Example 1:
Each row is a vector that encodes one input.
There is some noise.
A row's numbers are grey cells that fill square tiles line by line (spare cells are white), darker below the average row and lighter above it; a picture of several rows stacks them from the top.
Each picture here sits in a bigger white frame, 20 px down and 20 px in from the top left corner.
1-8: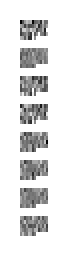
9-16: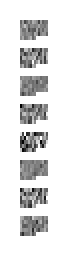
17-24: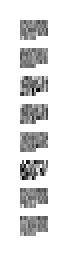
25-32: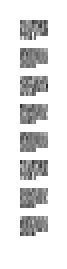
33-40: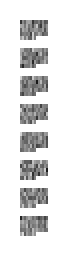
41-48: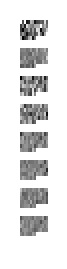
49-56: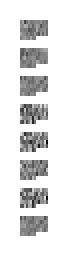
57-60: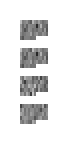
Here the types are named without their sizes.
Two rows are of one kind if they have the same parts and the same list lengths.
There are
2 kinds of row.
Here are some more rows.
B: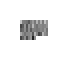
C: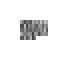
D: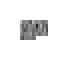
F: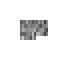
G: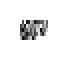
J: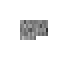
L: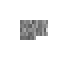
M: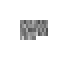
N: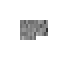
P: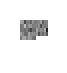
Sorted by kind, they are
B, C, D, F, J, L, M, N, P
G

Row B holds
a node of a tree and a true/false value.
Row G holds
a fixed value.
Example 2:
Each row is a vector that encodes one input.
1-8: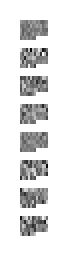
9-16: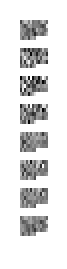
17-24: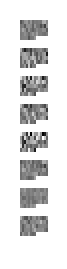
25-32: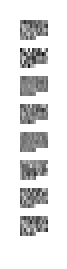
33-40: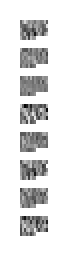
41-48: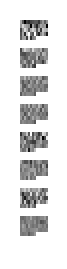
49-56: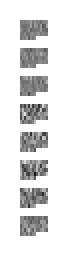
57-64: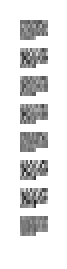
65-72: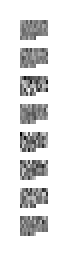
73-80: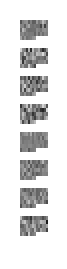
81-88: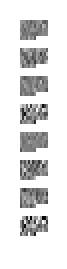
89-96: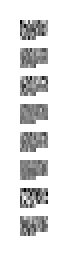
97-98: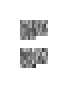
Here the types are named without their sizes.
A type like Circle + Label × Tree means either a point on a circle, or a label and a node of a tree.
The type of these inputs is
List(Line).
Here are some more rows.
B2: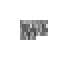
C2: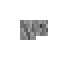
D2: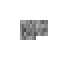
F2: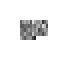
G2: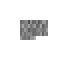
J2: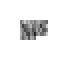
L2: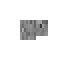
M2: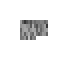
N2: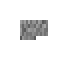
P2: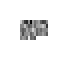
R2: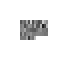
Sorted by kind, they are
B2, C2, N2, R2
D2, G2, J2, L2, M2, P2
F2

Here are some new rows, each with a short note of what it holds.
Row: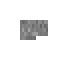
a list of one item
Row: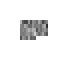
a list of one item
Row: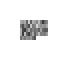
a list of one item
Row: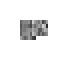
the empty list
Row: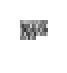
a list of one item
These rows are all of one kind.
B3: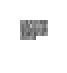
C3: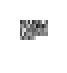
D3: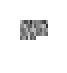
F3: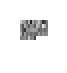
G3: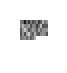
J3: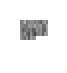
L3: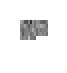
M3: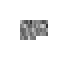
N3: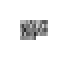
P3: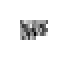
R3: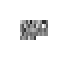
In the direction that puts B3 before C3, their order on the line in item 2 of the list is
J3, B3, P3, D3, G3, L3, F3, N3, R3, M3, C3.
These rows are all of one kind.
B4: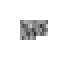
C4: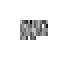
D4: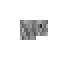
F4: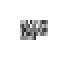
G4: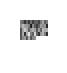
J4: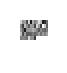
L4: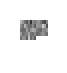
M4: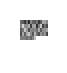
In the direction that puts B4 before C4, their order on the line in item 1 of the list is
M4, F4, L4, G4, J4, B4, D4, C4.
